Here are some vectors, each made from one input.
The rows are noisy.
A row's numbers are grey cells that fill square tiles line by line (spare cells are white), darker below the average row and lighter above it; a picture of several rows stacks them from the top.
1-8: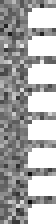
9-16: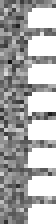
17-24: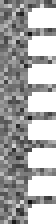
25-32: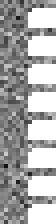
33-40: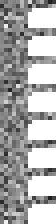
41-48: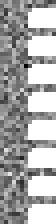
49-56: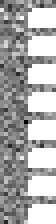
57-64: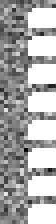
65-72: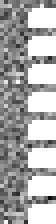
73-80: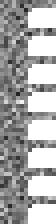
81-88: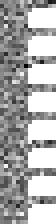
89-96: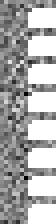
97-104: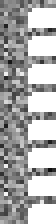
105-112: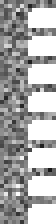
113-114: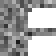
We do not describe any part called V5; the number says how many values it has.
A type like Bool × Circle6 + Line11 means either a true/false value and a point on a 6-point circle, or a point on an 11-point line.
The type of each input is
(Bool × Circle6 × V5 + Line4) × Line4.
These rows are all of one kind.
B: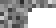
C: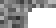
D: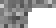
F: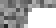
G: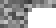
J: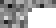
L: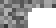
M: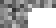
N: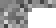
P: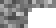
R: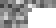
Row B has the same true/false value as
F, N and R.
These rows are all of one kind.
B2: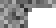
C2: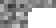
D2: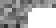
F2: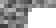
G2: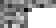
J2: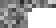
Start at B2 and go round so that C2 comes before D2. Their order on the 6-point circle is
B2, G2, C2, F2, D2, J2.
